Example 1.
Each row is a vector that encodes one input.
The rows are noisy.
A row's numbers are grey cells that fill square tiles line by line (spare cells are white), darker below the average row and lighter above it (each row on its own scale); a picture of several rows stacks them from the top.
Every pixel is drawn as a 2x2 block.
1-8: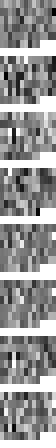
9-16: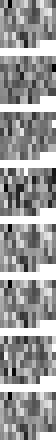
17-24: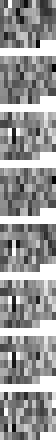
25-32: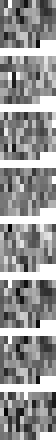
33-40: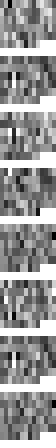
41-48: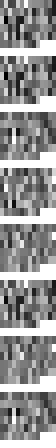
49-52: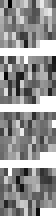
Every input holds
three true/false values.
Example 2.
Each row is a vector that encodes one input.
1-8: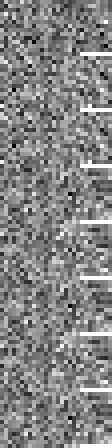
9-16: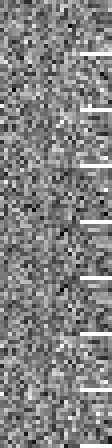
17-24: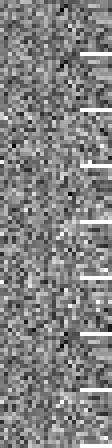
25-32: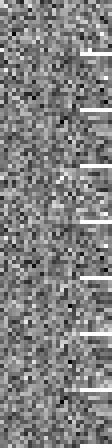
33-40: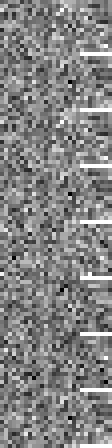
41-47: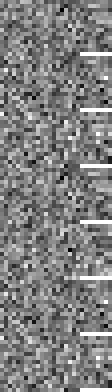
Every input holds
a point on a 6-point line.
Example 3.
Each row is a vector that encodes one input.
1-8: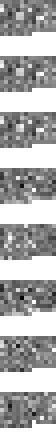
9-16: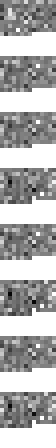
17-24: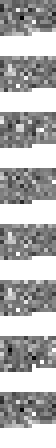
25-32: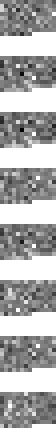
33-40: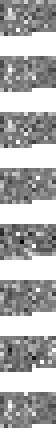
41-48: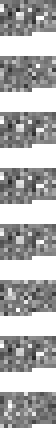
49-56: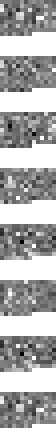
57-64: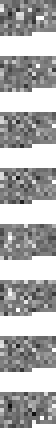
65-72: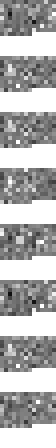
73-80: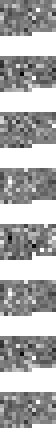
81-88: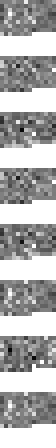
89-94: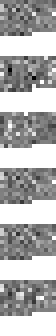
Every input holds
a point on a 7-point line.
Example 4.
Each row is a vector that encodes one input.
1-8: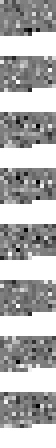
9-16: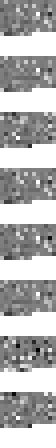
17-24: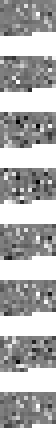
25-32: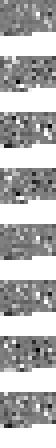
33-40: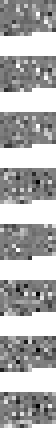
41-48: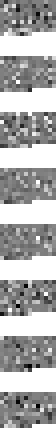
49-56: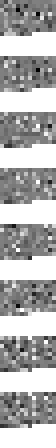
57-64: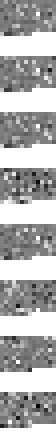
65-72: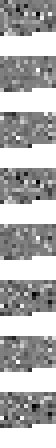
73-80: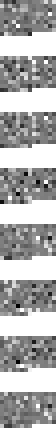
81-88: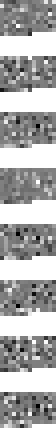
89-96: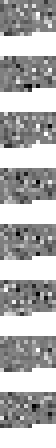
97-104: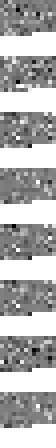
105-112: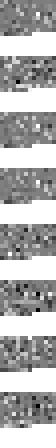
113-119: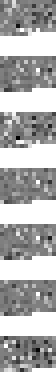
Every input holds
either a fixed value, or three true/false values.
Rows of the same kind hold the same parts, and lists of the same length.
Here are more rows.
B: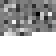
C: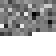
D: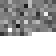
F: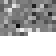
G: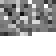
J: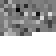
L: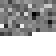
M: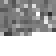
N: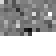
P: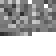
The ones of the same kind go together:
B, D, F, G, J, M, N, P
C, L

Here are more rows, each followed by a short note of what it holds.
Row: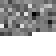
a fixed value
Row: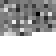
three true/false values
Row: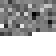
a fixed value
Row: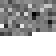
a fixed value
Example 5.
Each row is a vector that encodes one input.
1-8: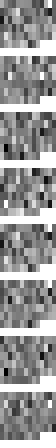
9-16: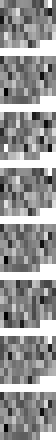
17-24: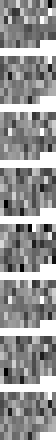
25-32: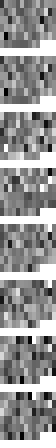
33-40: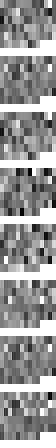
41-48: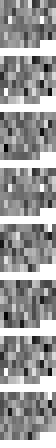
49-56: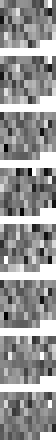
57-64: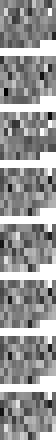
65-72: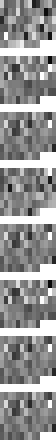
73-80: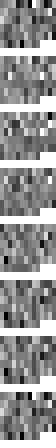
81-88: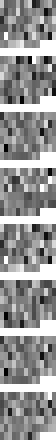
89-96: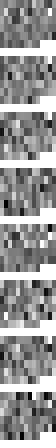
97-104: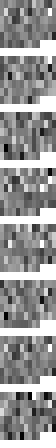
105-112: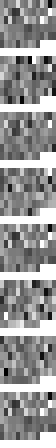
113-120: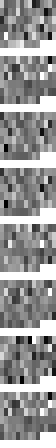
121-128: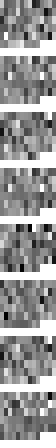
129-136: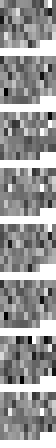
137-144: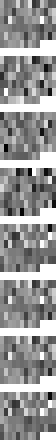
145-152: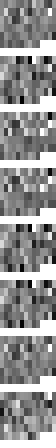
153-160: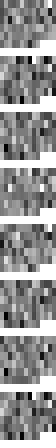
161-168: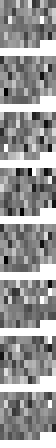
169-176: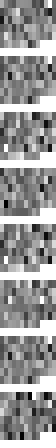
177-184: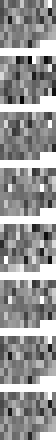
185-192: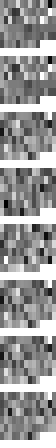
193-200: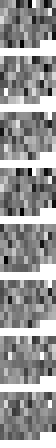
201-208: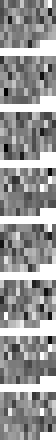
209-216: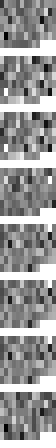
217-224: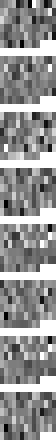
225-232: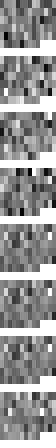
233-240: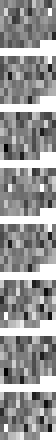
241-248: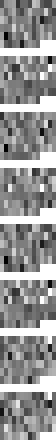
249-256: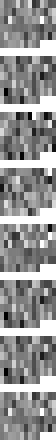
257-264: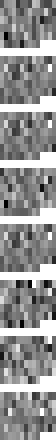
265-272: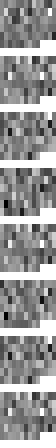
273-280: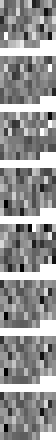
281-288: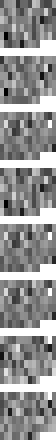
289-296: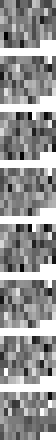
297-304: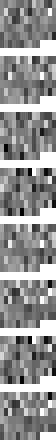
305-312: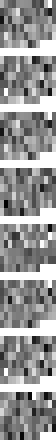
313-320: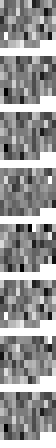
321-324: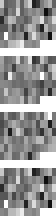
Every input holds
a point on a 9-point circle.
